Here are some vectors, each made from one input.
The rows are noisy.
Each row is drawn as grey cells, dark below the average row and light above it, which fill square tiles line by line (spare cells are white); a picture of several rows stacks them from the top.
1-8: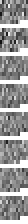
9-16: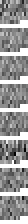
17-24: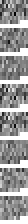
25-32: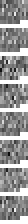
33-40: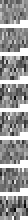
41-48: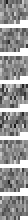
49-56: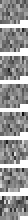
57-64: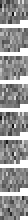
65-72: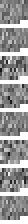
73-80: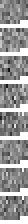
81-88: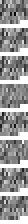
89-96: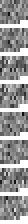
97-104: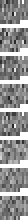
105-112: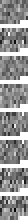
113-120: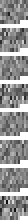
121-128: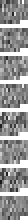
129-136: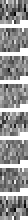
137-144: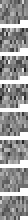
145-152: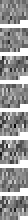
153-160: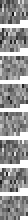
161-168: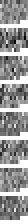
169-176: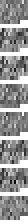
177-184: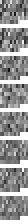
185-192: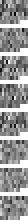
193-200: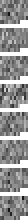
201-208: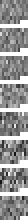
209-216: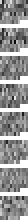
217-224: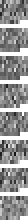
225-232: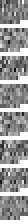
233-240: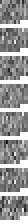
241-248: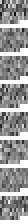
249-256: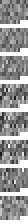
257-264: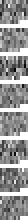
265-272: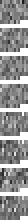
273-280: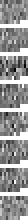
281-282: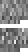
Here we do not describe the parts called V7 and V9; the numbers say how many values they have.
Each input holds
either a value of V7 and two values of V9, or a list of up to three points on a 10-point line.
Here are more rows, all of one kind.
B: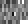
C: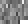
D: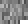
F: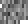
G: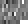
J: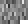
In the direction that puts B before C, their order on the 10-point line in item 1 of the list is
B, G, J, C, D, F.
